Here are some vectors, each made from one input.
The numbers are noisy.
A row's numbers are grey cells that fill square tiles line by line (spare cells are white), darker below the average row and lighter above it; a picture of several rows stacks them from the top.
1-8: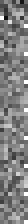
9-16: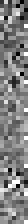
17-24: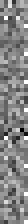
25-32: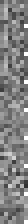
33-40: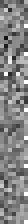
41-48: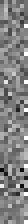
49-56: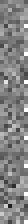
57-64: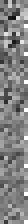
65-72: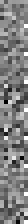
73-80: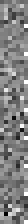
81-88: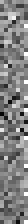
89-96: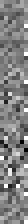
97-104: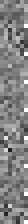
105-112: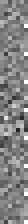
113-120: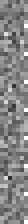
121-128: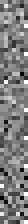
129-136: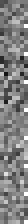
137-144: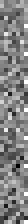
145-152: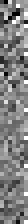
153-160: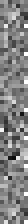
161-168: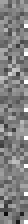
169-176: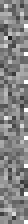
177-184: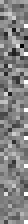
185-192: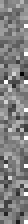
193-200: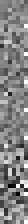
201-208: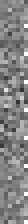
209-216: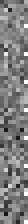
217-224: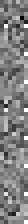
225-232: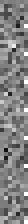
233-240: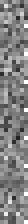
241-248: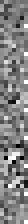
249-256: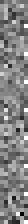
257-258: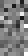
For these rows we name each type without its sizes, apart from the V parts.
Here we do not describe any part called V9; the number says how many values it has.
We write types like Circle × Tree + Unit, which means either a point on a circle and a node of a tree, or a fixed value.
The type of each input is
Bool × (Line + V9).
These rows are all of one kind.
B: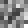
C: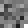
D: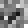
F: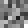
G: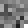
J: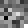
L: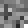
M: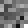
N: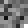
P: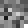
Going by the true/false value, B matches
D and F.
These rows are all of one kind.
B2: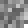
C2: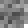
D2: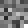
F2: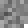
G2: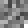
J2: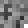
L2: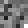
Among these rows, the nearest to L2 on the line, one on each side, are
C2 and G2.
